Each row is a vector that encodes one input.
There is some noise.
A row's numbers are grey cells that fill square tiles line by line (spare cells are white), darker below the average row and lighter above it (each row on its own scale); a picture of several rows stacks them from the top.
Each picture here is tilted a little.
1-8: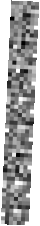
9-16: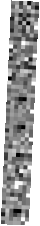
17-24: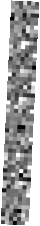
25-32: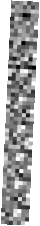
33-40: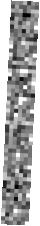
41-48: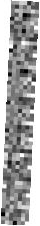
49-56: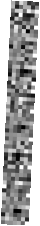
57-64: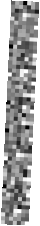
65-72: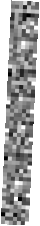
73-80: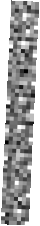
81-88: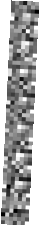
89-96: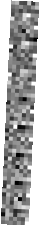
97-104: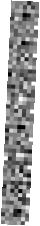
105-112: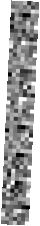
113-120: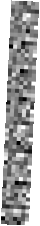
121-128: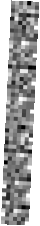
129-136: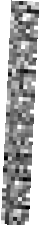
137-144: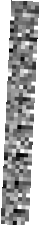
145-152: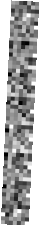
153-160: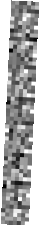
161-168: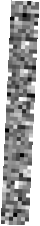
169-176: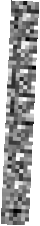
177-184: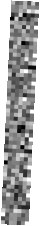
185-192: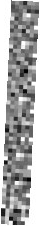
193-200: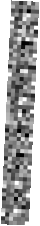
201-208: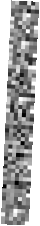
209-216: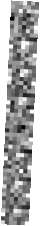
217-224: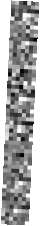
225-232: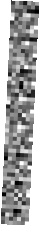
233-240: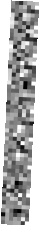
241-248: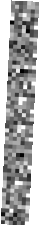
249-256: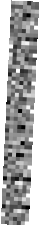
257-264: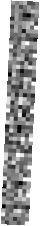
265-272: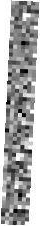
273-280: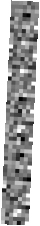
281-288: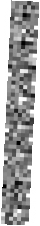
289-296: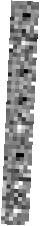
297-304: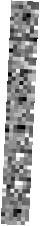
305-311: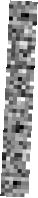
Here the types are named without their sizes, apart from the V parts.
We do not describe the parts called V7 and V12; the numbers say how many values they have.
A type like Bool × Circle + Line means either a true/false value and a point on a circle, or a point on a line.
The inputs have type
Bool × (Circle + V7) + Label × V12.
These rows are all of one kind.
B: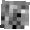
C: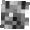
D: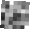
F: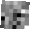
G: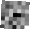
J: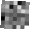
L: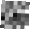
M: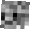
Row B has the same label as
F and G.
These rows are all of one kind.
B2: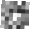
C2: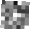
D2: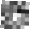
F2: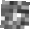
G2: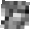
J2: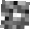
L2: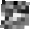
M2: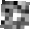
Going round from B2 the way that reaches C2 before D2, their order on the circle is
B2, C2, M2, L2, G2, J2, F2, D2.
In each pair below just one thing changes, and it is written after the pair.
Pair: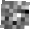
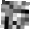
the true/false value
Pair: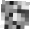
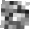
the true/false value
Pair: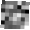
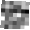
the value of V7
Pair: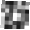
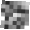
the value of V7
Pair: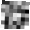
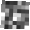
the value of V7
